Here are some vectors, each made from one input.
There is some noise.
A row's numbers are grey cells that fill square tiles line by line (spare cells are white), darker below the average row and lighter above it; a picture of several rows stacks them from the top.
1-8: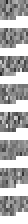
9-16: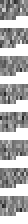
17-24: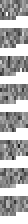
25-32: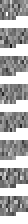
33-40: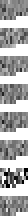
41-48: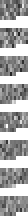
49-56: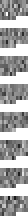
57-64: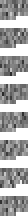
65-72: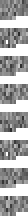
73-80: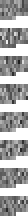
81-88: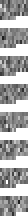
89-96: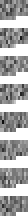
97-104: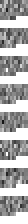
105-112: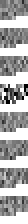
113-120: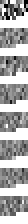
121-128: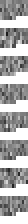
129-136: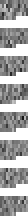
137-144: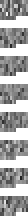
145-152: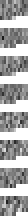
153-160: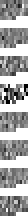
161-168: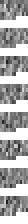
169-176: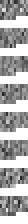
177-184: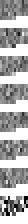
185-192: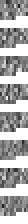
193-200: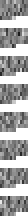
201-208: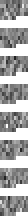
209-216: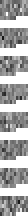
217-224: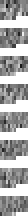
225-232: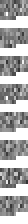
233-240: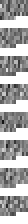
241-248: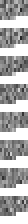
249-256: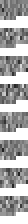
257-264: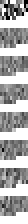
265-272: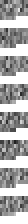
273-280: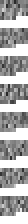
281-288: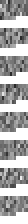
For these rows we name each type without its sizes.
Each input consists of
either a point on a circle and a true/false value, or a fixed value.
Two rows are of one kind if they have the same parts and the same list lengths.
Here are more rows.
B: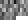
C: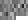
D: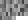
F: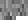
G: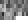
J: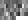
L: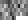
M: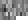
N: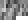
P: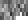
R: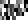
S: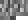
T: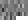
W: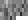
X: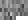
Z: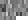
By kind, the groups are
B, C, D, F, G, J, L, M, N, P, S, T, W, X, Z
R

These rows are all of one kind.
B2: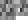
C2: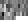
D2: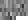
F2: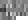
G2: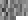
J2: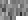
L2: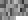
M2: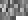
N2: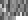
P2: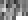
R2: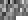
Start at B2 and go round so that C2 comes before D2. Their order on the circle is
B2, L2, N2, C2, P2, R2, M2, D2, F2, J2, G2.
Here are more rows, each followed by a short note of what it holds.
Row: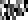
a fixed value
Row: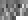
a point on a circle and a true/false value
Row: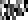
a fixed value
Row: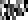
a fixed value
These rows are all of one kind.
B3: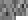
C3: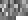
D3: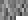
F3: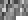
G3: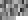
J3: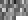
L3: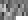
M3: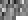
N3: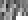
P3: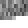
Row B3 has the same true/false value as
D3, G3 and P3.
